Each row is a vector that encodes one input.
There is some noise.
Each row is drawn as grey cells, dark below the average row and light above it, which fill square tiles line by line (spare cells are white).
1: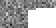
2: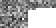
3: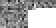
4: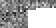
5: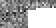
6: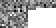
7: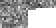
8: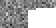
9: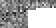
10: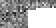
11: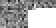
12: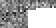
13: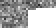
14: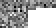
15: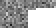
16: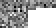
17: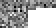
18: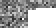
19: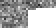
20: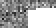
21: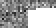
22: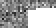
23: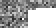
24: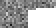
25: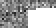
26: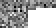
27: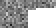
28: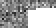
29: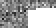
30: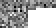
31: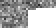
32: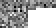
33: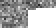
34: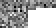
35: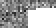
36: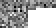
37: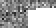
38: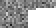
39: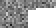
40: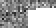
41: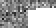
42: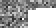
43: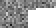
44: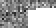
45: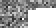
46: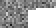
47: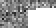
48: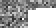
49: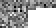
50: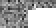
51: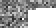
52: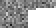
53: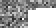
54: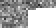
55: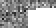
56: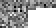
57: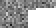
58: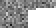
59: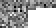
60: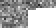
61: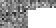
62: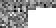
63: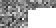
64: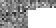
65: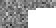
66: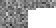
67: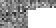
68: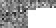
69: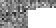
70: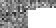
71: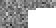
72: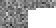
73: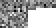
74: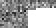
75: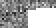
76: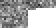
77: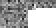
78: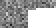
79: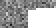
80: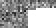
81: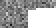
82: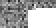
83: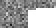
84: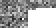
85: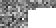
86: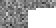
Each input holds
a point on a 6-point line.
